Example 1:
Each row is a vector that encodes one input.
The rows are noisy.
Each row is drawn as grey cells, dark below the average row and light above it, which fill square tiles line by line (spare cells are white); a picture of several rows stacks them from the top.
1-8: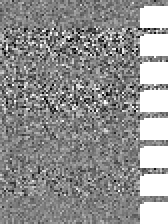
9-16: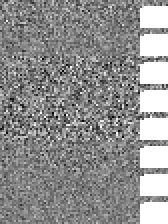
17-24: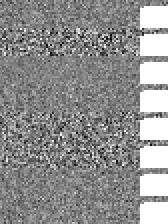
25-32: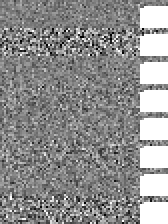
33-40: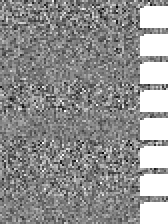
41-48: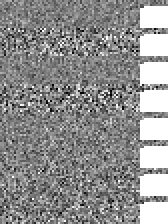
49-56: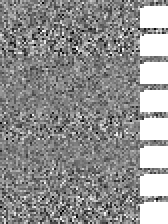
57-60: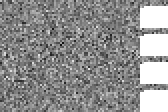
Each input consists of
either a point on a 6-point line, or a point on each of two 7-point lines.
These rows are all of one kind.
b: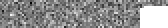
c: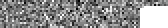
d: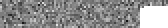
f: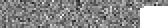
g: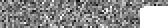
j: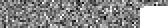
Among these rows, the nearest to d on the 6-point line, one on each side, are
b and f.
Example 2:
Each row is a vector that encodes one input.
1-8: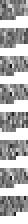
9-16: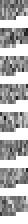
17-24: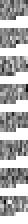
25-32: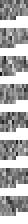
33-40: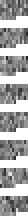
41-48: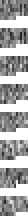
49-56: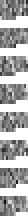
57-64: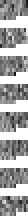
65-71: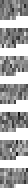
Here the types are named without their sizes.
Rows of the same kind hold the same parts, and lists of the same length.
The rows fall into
2 kinds.
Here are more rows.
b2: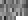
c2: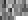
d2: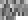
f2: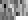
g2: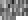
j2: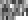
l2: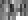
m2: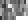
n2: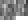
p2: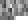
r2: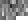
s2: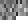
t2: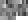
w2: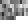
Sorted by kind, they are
b2, g2, l2, n2, r2, s2, t2
c2, d2, f2, j2, m2, p2, w2

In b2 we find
a point on a line and a node of a tree.
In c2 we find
a point on a line.
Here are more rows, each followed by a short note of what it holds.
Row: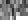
a point on a line and a node of a tree
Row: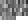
a point on a line and a node of a tree
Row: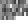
a point on a line
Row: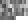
a point on a line
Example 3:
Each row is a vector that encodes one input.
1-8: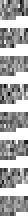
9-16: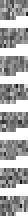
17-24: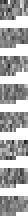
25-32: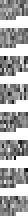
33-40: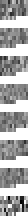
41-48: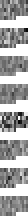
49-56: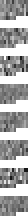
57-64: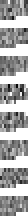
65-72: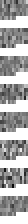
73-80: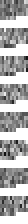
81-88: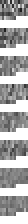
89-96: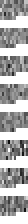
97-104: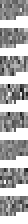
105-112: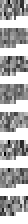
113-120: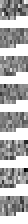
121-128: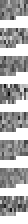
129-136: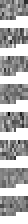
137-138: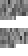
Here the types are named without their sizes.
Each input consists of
a list of points on a circle.
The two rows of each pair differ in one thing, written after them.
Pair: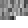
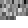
the place on the circle in item 2 of the list
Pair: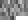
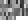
the place on the circle in item 1 of the list
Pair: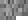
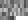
the place on the circle in item 2 of the list
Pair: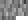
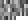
the place on the circle in item 1 of the list
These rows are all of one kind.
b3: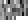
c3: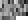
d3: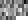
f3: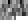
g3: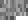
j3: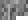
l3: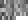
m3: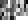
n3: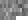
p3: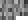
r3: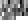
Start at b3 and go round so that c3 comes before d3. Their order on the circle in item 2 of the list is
b3, r3, g3, c3, f3, d3, m3, n3, l3, p3, j3.
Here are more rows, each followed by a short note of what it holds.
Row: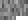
a list of two items
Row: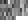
a list of one item
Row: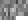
a list of two items
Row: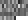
the empty list
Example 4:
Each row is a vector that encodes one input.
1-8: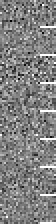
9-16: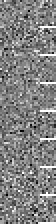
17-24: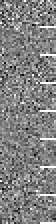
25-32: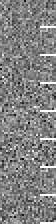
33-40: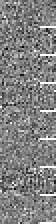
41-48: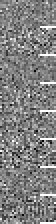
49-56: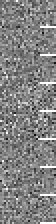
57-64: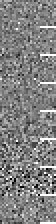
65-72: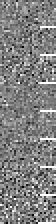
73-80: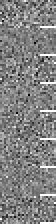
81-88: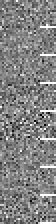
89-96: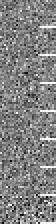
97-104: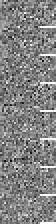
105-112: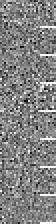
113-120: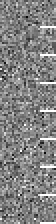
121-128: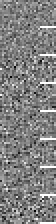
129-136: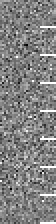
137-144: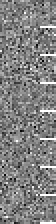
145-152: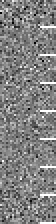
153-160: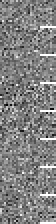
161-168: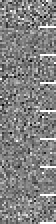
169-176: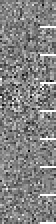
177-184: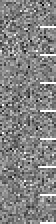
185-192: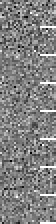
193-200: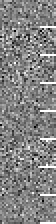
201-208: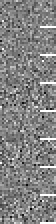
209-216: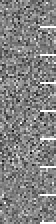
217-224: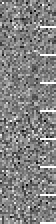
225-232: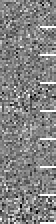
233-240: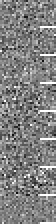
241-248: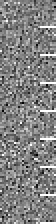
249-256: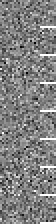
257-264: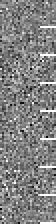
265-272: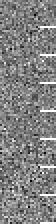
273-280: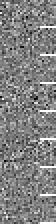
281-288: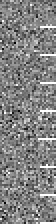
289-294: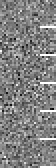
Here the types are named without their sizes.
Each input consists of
a node of a tree and a true/false value.
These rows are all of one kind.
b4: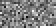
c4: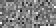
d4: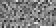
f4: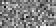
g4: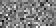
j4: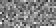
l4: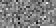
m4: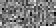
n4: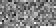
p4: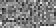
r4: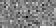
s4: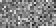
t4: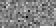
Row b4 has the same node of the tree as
f4, r4 and t4.
